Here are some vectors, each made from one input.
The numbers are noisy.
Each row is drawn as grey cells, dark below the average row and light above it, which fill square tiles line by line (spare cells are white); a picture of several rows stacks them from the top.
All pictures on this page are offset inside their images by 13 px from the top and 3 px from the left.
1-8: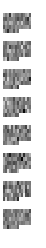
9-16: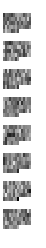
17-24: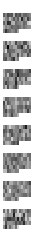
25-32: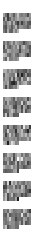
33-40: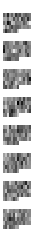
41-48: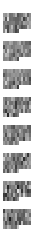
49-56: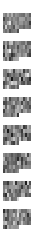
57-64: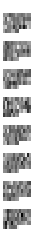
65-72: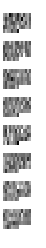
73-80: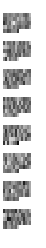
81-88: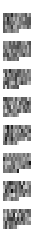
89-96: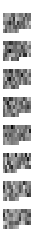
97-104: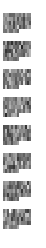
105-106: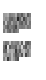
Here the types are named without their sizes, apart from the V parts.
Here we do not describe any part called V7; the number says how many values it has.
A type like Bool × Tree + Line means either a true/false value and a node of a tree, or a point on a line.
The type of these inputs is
Bool × Bool × Bool × (Line + V7).
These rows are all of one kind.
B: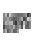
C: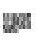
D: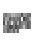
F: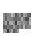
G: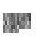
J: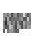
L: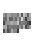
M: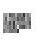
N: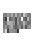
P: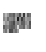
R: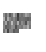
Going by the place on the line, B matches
J and L.
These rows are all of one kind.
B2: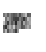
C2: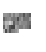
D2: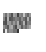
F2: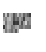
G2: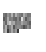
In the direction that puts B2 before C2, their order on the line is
D2, B2, G2, C2, F2.
